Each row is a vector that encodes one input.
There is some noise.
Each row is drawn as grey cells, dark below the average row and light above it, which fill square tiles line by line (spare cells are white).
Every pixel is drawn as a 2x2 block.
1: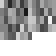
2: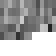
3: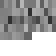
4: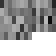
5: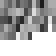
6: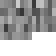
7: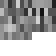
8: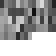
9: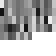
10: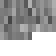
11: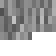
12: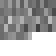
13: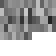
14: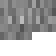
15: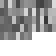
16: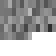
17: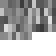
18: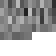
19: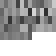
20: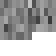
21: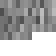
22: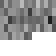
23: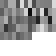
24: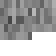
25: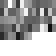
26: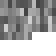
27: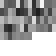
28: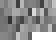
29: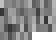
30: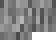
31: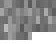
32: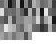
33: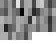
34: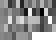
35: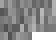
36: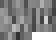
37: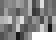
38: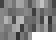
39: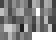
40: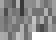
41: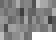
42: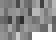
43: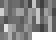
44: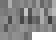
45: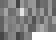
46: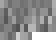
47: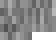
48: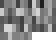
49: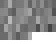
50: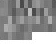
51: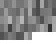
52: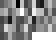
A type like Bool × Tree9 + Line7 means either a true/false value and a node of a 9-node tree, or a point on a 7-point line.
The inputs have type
Bool × Line4.
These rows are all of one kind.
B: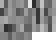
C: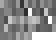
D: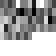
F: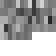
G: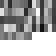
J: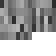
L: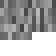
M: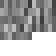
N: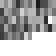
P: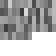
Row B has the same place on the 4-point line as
D and F.
